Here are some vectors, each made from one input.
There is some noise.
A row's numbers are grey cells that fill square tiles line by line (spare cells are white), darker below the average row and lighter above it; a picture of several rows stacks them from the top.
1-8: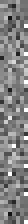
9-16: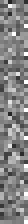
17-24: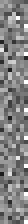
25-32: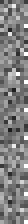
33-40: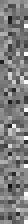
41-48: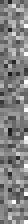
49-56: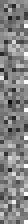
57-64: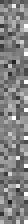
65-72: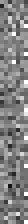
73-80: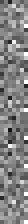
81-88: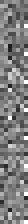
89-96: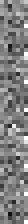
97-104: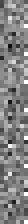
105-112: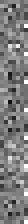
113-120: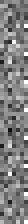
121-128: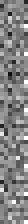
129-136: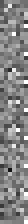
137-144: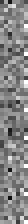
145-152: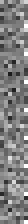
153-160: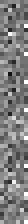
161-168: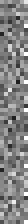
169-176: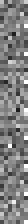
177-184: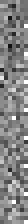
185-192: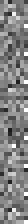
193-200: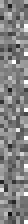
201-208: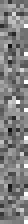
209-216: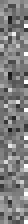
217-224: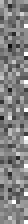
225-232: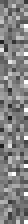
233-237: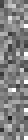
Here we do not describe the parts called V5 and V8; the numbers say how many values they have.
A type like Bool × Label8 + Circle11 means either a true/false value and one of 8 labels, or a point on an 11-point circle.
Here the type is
Bool × Circle6 + Unit + V5 × V8.
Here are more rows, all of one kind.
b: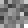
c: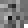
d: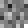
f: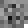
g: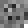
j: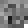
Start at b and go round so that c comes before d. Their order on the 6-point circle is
b, g, f, j, c, d.
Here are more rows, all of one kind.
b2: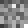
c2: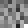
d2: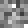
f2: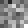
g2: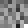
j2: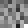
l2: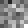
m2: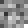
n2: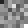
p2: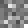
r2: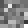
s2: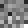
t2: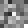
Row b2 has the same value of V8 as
f2 and l2.
